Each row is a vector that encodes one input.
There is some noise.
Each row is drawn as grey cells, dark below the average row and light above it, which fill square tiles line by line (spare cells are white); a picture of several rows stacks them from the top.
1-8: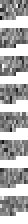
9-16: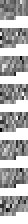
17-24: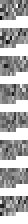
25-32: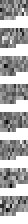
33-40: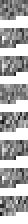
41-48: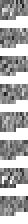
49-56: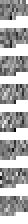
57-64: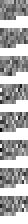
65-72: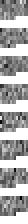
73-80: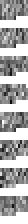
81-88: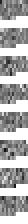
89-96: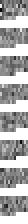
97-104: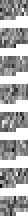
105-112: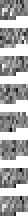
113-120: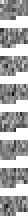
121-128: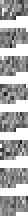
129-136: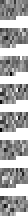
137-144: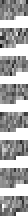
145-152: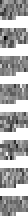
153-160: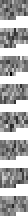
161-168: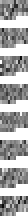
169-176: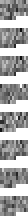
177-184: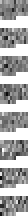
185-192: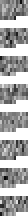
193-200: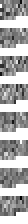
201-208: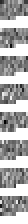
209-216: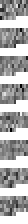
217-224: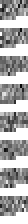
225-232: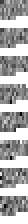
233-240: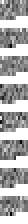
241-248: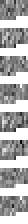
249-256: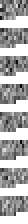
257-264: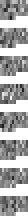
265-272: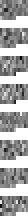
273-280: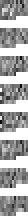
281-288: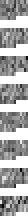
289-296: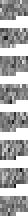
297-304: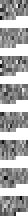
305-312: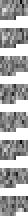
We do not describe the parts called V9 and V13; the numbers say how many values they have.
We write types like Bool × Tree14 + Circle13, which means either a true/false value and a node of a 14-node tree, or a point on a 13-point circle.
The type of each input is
Line6 + (Line7 + V13) × Line8 + V9.
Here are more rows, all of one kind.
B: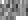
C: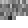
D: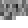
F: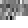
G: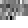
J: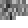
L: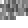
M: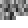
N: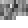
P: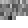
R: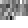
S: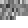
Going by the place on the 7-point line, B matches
D and N.
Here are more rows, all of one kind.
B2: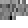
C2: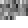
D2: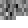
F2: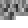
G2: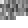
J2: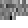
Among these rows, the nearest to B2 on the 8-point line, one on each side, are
C2 and J2.
